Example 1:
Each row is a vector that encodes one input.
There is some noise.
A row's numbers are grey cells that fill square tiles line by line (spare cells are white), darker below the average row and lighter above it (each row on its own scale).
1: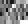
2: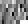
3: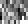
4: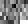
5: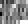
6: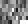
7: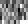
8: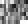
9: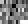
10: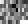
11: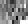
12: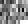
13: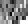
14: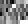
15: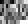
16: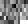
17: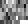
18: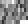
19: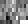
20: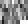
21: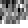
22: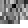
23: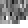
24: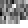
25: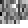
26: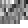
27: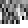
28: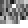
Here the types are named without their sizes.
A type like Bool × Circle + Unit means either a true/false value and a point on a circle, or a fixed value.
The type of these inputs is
Bool × Bool × Bool.
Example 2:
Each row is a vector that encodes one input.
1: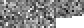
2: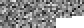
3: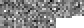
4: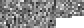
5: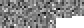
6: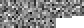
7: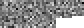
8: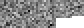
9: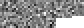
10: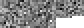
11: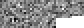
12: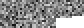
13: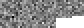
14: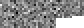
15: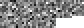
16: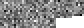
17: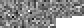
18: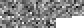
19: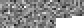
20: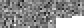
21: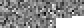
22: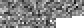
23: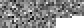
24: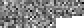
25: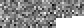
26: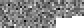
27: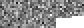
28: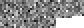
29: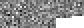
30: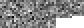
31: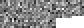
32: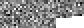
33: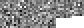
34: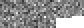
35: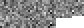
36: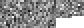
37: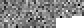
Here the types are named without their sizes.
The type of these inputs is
Label.
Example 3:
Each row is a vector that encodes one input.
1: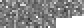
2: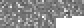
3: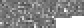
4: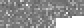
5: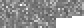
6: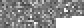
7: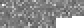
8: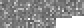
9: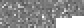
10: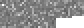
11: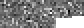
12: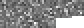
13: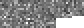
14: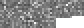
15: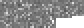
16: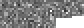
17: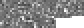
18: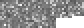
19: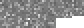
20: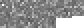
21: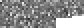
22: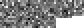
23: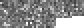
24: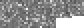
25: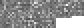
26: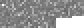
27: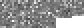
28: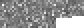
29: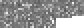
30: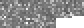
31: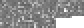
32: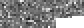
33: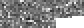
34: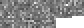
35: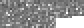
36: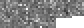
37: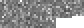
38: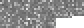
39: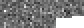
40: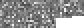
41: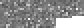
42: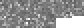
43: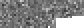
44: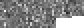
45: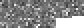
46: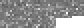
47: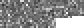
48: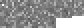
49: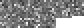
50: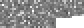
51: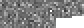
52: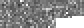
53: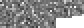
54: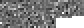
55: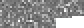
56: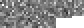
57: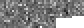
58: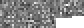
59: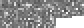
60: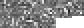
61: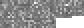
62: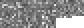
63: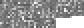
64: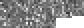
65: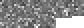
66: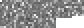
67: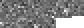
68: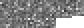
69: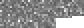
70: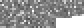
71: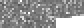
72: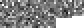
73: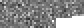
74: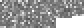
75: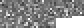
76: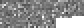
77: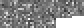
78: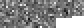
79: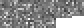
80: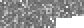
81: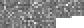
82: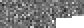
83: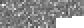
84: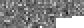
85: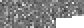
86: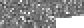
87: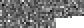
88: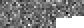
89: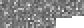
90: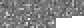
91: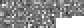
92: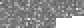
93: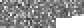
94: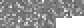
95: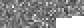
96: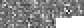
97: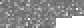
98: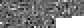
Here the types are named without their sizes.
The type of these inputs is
Label.
